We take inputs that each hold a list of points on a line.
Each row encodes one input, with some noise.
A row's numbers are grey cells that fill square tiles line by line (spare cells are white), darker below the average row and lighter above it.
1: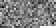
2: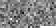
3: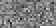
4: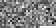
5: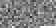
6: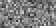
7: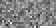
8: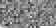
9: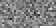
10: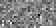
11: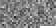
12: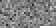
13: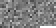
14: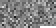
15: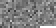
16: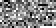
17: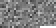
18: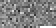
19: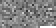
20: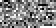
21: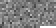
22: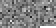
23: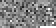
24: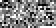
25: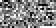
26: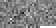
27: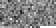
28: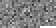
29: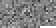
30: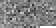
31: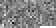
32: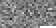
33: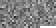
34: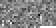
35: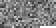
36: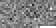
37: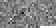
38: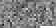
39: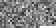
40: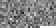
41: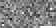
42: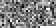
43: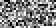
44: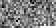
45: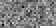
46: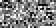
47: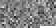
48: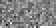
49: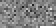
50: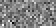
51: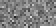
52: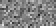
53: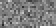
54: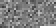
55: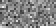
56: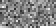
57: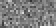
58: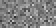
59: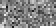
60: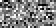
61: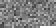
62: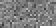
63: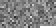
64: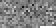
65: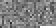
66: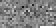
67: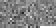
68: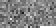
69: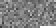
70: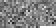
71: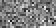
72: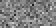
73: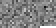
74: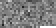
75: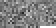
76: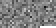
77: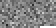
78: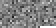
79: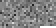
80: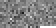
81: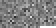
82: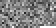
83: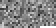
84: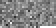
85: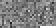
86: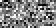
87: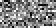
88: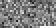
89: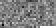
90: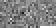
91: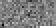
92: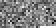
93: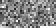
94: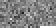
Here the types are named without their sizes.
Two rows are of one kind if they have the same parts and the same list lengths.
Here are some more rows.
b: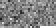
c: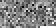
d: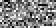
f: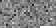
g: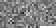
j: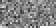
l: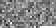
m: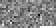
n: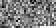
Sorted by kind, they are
b, g, j, l, m
c, f, n
d

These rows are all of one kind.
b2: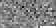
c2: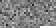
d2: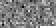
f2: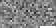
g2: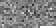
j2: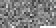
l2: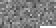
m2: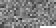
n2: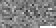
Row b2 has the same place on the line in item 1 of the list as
f2, g2 and n2.
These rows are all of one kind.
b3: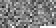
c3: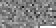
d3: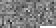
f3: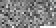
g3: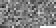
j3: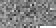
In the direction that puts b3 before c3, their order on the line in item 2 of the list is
j3, d3, f3, b3, g3, c3.
